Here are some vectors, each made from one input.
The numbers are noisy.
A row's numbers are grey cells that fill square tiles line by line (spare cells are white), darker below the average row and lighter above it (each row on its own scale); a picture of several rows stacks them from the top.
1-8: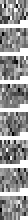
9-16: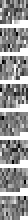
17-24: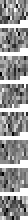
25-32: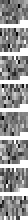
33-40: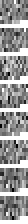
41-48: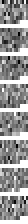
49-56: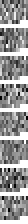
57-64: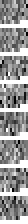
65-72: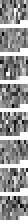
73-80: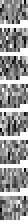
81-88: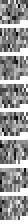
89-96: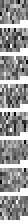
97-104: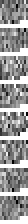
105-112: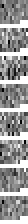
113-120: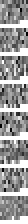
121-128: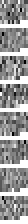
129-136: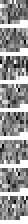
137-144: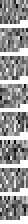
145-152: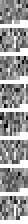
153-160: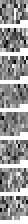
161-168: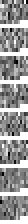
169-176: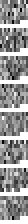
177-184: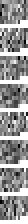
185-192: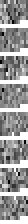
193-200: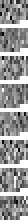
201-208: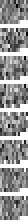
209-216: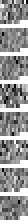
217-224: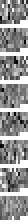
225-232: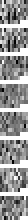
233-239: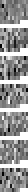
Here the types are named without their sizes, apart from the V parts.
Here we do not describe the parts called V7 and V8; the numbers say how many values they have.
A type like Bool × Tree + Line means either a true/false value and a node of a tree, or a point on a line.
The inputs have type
(Bool × V7 + Line) × V8.
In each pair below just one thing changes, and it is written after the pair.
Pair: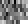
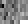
the value of V8
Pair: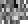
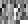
the value of V8
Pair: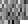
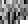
the true/false value
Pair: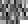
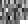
the true/false value
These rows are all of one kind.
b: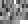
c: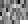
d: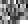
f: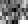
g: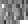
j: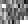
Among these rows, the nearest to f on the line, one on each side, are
c and d.
